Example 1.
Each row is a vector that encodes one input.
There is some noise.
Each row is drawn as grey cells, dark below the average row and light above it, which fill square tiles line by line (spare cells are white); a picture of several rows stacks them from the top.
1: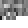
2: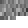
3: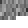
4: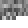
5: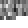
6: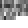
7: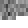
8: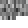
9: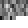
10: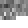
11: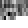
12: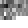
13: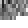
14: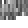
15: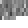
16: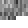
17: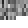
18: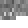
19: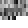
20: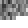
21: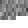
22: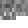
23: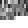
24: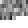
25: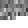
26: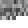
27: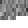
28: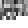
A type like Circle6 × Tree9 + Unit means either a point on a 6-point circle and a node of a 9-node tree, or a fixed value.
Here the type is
Label6.
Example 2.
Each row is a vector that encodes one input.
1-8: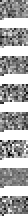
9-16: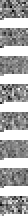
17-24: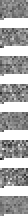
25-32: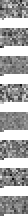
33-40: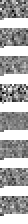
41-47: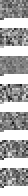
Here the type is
Tree9 + Unit.
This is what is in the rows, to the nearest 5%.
About 10% of them hold a fixed value. The rest hold a node of a 9-node tree.
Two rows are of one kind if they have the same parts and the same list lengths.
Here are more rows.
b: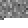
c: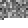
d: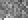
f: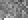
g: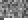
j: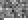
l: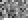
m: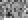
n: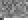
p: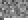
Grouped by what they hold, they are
b, c, g, j, l, m, n, p
d, f

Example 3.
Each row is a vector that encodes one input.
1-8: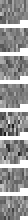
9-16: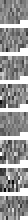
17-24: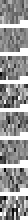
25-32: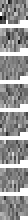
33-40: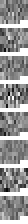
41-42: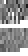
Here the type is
Line5.
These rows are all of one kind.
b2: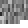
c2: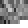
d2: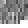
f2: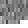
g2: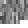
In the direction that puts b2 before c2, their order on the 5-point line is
b2, f2, d2, g2, c2.
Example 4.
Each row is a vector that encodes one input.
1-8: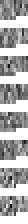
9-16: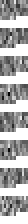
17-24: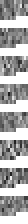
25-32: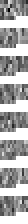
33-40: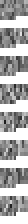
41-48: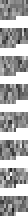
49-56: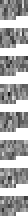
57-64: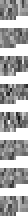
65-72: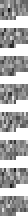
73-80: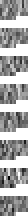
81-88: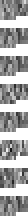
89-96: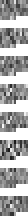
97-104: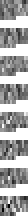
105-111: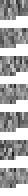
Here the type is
Bool × Bool × Bool × Bool.
